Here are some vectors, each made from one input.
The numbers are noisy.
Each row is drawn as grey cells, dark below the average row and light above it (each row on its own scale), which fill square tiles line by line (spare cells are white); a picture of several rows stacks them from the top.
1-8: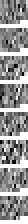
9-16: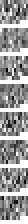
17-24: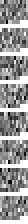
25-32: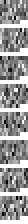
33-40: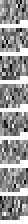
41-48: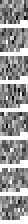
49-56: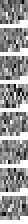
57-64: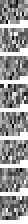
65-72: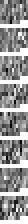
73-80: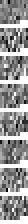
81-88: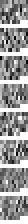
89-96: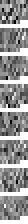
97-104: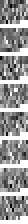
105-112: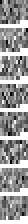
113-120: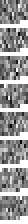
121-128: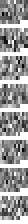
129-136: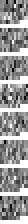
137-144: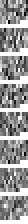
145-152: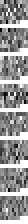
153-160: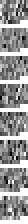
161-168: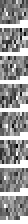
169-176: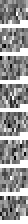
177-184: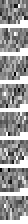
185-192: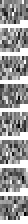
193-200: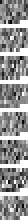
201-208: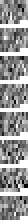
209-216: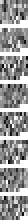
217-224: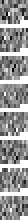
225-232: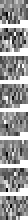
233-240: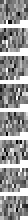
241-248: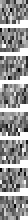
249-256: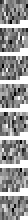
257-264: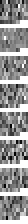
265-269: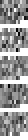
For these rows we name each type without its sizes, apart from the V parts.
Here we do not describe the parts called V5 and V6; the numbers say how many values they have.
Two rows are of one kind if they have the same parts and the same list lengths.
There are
2 kinds of row.
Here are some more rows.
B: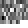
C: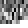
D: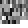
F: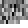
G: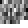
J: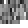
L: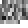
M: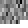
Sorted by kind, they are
B, C
D, F, G, J, L, M

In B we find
a point on a line, three true/false values and a value of V6.
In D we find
three true/false values, a value of V5 and a value of V6.
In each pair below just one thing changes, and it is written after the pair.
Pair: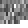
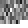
the place on the line
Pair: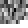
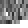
one of the three true/false values
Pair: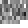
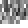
the place on the line
